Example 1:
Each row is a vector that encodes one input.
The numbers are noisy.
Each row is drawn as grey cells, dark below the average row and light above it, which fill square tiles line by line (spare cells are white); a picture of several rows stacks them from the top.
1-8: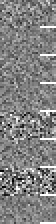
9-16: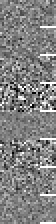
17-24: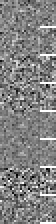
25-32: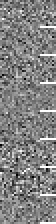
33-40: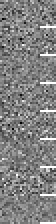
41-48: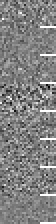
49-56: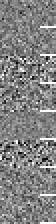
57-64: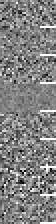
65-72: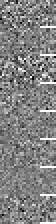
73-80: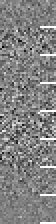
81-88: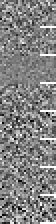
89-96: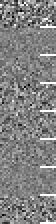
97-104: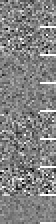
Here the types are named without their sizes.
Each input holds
a label, together with either a point on a circle and a label, or a fixed value.
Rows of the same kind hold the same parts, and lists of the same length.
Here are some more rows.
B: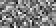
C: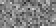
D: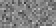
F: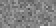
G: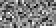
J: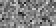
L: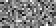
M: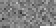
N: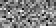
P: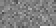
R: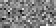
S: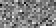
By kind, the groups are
B, D, G, L, N, P, S
C, F, J, M, R

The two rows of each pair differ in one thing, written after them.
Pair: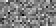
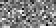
the place on the circle
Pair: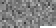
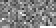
the place on the circle
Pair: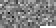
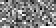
one of the two labels
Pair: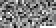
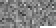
one of the two labels
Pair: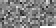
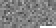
the place on the circle
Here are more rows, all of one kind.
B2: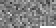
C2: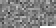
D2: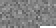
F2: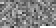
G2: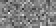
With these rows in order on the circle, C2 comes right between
D2 and G2.
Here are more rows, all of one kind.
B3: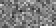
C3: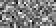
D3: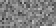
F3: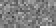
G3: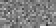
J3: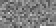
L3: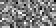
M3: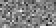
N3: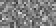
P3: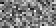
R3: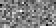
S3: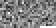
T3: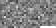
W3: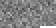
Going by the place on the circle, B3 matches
F3, G3, J3 and L3.
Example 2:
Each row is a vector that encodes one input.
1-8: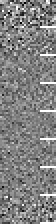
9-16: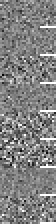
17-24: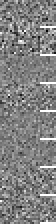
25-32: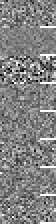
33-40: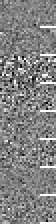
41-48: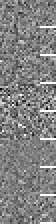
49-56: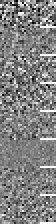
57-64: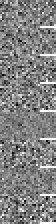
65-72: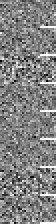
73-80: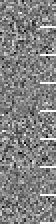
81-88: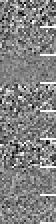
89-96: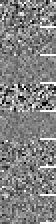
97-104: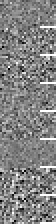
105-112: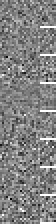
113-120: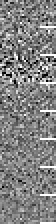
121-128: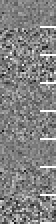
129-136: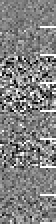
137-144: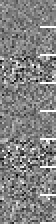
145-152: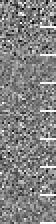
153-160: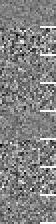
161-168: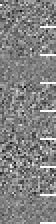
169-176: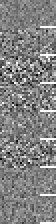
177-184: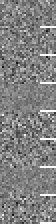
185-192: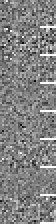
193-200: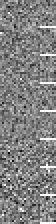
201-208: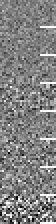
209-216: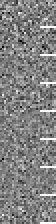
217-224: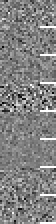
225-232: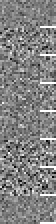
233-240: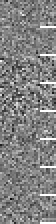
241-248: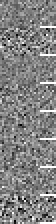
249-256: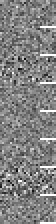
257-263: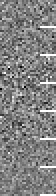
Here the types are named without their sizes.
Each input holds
either a point on a circle, or a list of points on a line.
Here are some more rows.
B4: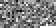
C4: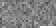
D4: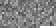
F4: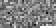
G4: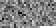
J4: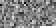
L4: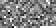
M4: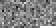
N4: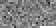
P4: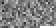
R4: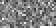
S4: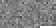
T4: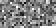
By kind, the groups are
B4, G4, N4, T4
C4
D4, F4, M4, P4
J4, L4, R4, S4

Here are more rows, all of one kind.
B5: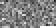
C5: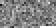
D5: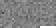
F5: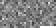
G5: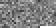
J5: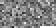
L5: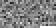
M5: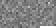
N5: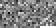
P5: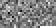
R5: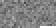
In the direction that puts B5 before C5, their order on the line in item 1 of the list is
N5, B5, G5, J5, D5, R5, M5, F5, C5, L5, P5.
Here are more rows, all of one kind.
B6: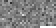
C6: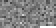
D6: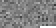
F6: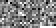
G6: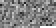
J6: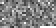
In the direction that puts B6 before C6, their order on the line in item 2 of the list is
B6, C6, D6, G6, F6, J6.
